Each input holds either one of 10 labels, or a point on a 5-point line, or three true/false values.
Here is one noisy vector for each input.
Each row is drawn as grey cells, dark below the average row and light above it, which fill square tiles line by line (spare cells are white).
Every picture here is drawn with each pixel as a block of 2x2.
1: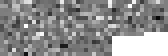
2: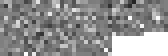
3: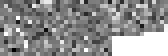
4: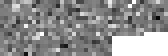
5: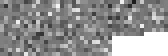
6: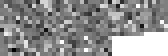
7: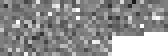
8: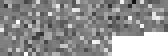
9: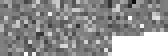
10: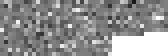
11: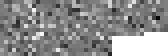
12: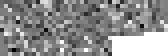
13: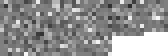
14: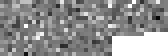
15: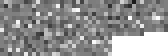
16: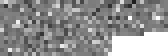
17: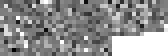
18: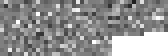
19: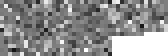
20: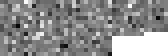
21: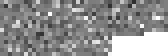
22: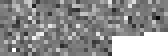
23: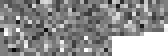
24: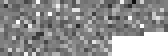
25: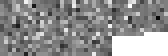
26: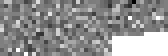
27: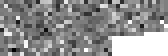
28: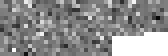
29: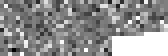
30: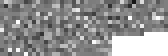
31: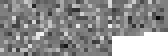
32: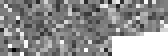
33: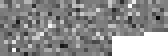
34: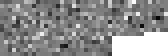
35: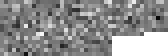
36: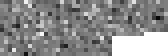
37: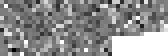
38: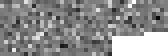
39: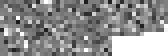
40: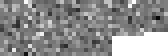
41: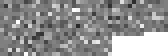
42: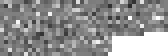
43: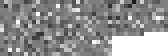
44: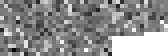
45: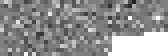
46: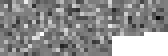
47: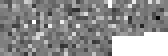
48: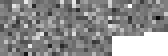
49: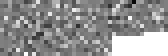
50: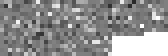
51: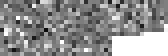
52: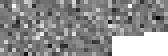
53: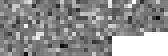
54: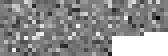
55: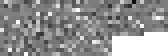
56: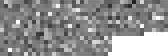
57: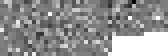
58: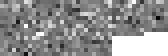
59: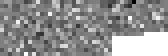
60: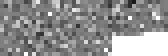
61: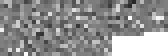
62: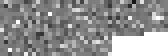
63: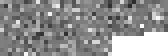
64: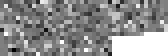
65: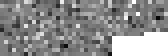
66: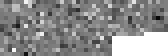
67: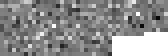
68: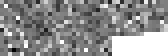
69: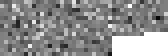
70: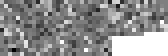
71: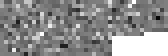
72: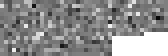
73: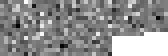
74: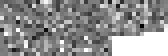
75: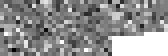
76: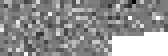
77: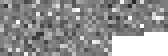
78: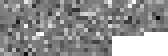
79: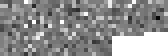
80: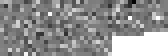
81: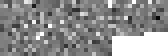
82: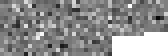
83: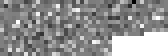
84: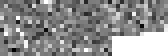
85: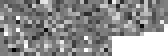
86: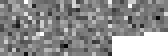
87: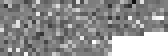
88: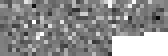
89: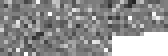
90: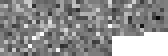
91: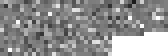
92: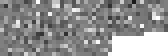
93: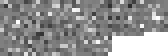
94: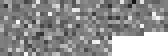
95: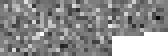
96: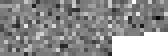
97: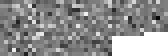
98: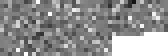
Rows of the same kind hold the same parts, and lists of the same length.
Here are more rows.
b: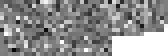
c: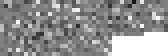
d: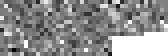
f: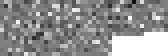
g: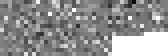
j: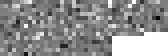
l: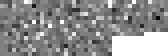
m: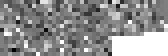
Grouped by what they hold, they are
b, d, m
c, f, g
j, l

